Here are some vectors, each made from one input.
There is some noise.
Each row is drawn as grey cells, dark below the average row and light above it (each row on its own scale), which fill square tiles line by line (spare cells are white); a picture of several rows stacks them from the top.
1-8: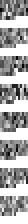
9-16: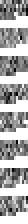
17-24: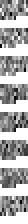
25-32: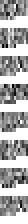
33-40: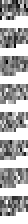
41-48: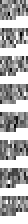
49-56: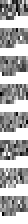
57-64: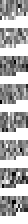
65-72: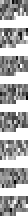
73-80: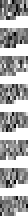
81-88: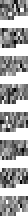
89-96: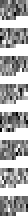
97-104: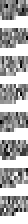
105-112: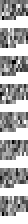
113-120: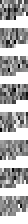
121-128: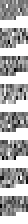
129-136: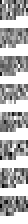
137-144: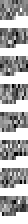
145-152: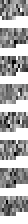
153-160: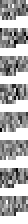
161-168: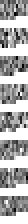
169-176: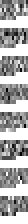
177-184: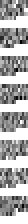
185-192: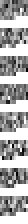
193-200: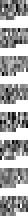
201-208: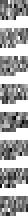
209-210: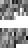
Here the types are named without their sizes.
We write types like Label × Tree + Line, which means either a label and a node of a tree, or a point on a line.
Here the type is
Bool × Bool × Bool × Label + Tree × Tree.
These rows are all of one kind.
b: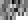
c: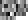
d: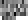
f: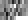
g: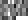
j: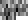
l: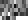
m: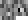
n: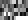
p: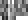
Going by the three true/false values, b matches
c, d, f and p.
